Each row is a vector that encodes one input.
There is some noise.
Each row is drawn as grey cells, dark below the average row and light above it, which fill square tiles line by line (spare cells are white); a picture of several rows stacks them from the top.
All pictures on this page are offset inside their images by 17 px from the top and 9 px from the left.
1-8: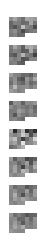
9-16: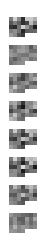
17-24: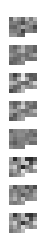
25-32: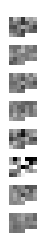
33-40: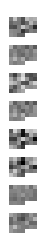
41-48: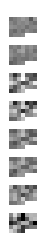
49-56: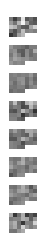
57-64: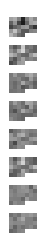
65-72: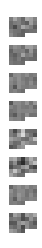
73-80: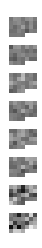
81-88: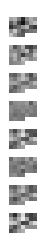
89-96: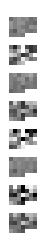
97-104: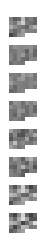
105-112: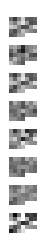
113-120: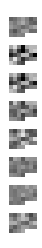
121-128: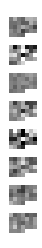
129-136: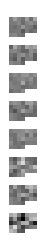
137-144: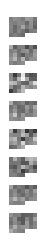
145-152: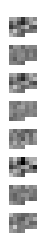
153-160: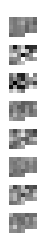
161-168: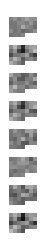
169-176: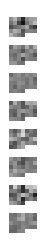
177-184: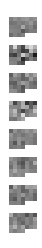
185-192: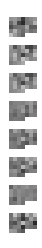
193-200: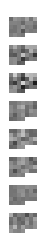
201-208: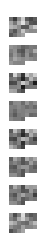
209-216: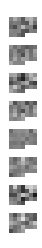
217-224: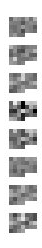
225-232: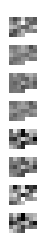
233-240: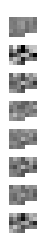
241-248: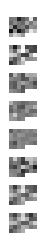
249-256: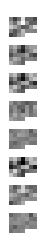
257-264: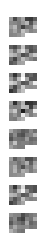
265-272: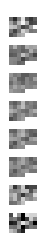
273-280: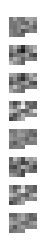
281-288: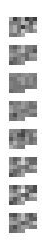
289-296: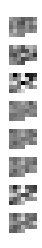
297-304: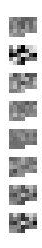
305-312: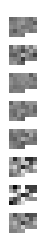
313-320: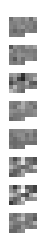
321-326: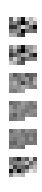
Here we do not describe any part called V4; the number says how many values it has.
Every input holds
a list of up to two items, each a true/false value and a value of V4.
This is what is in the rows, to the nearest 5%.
All of them are lists of up to two items, each a true/false value and a value of V4: a few are empty, 30% hold one and 65% two.
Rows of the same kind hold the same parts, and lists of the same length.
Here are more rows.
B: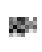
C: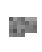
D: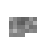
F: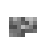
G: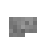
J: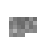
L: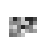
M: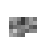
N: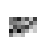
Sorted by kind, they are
B, N
C, F, G
D, J, L, M

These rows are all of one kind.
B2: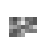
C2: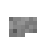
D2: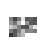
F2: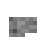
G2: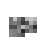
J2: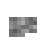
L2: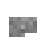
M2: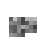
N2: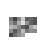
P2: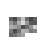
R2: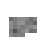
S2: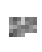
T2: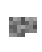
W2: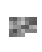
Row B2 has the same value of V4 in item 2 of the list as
F2, M2 and T2.
